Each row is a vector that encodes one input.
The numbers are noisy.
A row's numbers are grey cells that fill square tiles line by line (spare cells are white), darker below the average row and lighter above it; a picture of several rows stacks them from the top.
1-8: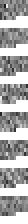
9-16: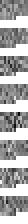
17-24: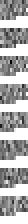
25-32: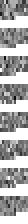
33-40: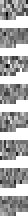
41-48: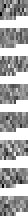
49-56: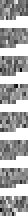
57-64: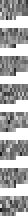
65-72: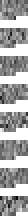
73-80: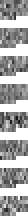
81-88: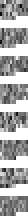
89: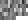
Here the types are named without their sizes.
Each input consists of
a label, together with either a label, or four true/false values.
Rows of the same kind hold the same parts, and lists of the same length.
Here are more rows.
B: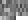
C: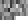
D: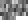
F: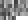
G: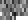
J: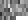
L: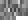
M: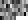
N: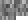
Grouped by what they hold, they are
B, D, F, G, J, L, M, N
C

